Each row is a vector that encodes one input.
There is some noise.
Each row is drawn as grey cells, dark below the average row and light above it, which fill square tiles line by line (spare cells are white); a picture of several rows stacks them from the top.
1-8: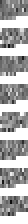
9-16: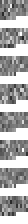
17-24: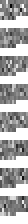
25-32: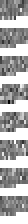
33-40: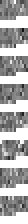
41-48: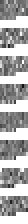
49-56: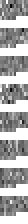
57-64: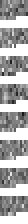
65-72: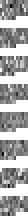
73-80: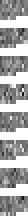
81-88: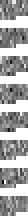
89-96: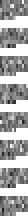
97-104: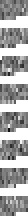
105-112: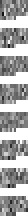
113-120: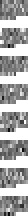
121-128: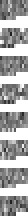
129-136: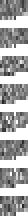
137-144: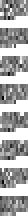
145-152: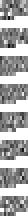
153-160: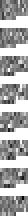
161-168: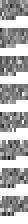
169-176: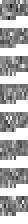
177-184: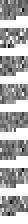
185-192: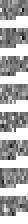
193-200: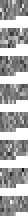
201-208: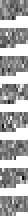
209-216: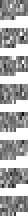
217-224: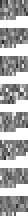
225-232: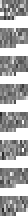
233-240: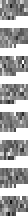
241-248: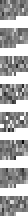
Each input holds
either a point on a 4-point line, or three true/false values.
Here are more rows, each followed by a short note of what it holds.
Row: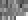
three true/false values
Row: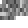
a point on a 4-point line
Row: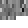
three true/false values
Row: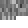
three true/false values
